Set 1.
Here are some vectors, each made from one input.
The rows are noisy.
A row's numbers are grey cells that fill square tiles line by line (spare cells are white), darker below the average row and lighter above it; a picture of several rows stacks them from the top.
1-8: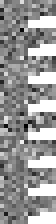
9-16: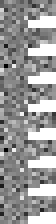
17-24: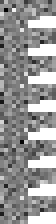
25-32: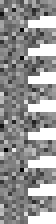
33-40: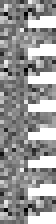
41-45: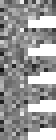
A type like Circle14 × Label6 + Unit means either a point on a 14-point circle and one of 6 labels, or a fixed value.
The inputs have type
Circle8 + Unit.
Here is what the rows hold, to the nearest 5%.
About 90% of them hold a point on an 8-point circle. The rest hold a fixed value.
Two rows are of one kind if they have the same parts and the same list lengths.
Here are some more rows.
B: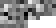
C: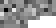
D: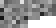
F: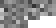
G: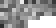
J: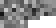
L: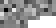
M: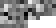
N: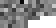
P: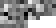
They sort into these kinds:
B, M, P
C, D, F, G, J, L, N

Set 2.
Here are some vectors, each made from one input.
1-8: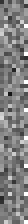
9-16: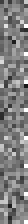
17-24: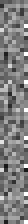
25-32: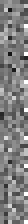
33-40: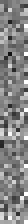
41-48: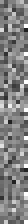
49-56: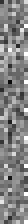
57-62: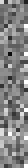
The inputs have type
Bool × Bool × Bool × Bool + Unit.
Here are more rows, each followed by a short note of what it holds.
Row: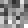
a fixed value
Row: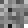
four true/false values
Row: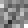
four true/false values
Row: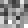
a fixed value
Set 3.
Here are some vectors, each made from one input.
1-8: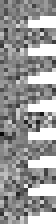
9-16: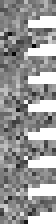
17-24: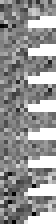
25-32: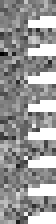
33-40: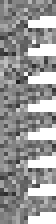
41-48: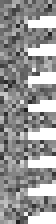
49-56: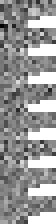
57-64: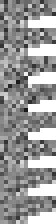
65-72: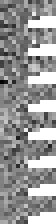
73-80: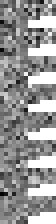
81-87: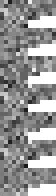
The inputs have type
Tree12.
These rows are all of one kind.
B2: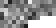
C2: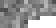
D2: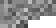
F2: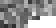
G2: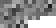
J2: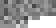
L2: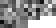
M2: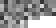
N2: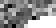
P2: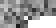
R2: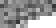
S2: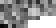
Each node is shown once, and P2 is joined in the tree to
D2.
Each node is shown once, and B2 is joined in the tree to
D2.
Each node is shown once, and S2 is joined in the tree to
F2.
